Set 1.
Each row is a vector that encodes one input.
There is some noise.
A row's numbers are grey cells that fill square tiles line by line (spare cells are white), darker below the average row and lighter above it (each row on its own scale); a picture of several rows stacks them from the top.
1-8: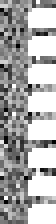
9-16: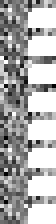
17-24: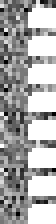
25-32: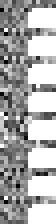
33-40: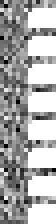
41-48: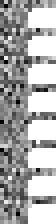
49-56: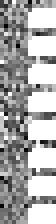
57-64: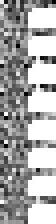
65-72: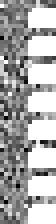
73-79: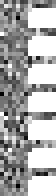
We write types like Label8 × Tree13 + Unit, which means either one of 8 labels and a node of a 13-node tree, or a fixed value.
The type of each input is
Bool × Bool × Bool + Tree9.
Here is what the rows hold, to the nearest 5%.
About 40% of them hold a node of a 9-node tree. The rest hold three true/false values.
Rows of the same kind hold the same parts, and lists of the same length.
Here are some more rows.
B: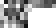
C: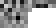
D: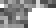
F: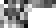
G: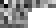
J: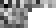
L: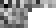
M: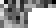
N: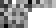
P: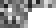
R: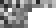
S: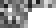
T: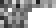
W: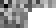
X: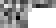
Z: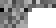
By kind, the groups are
B, C, D, F, M, X, Z
G, J, L, N, P, R, S, T, W

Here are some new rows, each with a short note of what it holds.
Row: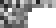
a node of a 9-node tree
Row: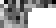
three true/false values
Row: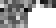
three true/false values
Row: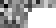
a node of a 9-node tree
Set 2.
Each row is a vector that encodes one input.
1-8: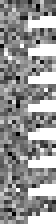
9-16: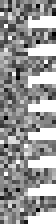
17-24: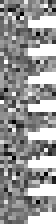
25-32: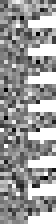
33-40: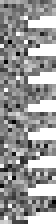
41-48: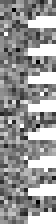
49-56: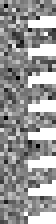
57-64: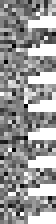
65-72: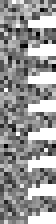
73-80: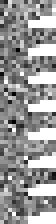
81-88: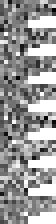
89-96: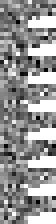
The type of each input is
Label12 × Line7.
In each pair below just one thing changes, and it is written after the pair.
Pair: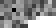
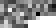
the label
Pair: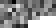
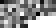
the label
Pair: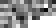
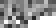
the label
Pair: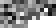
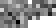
the label
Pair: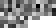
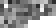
the label
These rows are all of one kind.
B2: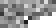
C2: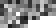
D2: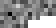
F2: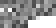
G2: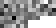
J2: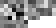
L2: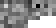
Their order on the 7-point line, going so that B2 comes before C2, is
F2, D2, G2, B2, J2, C2, L2.
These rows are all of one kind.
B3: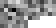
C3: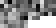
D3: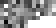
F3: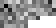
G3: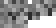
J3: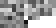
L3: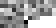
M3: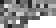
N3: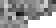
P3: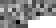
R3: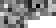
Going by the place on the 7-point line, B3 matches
J3 and L3.
